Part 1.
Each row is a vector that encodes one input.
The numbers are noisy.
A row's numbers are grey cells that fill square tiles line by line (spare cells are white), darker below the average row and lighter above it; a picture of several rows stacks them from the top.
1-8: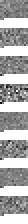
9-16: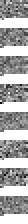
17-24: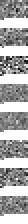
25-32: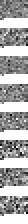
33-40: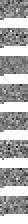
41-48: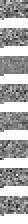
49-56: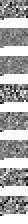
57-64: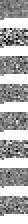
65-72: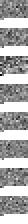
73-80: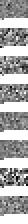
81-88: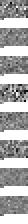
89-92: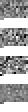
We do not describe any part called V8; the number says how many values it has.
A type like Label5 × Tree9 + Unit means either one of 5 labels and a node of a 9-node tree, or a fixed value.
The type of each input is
Line4 × (Tree9 × V8 + Unit).
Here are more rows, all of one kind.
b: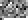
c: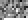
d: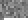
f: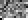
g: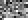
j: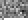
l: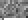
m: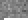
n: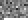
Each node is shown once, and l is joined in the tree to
c.
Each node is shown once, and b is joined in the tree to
n.
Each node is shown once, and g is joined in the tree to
d.
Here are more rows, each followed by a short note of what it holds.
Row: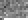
a point on a 4-point line
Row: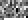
a point on a 4-point line, a node of a 9-node tree and a value of V8
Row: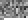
a point on a 4-point line
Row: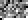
a point on a 4-point line, a node of a 9-node tree and a value of V8
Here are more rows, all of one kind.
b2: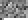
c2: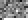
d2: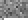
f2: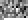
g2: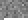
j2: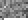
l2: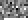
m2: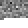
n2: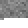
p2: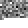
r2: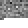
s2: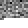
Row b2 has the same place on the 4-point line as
c2 and s2.
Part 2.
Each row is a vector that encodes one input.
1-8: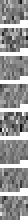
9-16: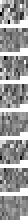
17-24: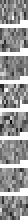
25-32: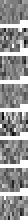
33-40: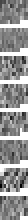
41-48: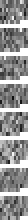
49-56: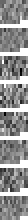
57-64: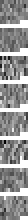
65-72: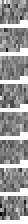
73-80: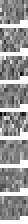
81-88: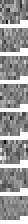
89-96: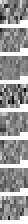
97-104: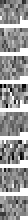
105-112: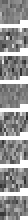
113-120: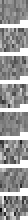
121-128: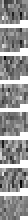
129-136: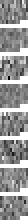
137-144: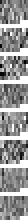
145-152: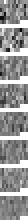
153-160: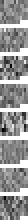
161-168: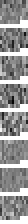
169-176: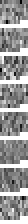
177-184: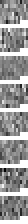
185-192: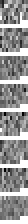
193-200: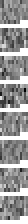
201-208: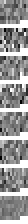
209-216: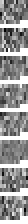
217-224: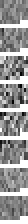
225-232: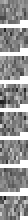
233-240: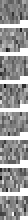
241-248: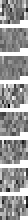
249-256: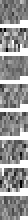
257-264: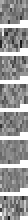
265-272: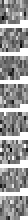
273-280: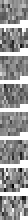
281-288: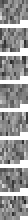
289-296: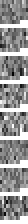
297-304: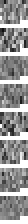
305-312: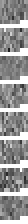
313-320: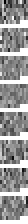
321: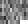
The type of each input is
Bool × (Label9 + Line10).
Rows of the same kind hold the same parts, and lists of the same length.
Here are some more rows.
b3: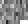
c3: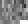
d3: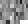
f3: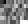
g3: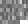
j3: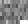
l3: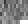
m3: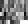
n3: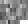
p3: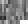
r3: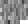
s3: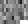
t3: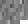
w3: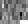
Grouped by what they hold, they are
b3, c3, d3, f3, m3, n3, p3, s3, w3
g3, j3, l3, r3, t3

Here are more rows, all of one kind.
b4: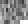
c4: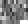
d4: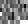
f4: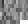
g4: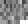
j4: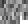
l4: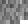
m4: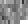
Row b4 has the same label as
d4 and g4.
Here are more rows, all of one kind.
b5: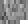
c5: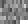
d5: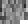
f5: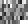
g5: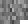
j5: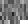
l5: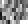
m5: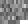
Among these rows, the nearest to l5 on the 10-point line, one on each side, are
j5 and m5.
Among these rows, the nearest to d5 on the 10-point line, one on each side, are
b5 and f5.
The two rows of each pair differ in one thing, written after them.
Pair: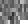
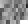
the true/false value
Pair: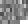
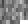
the label
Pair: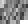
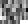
the true/false value
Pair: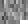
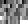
the label
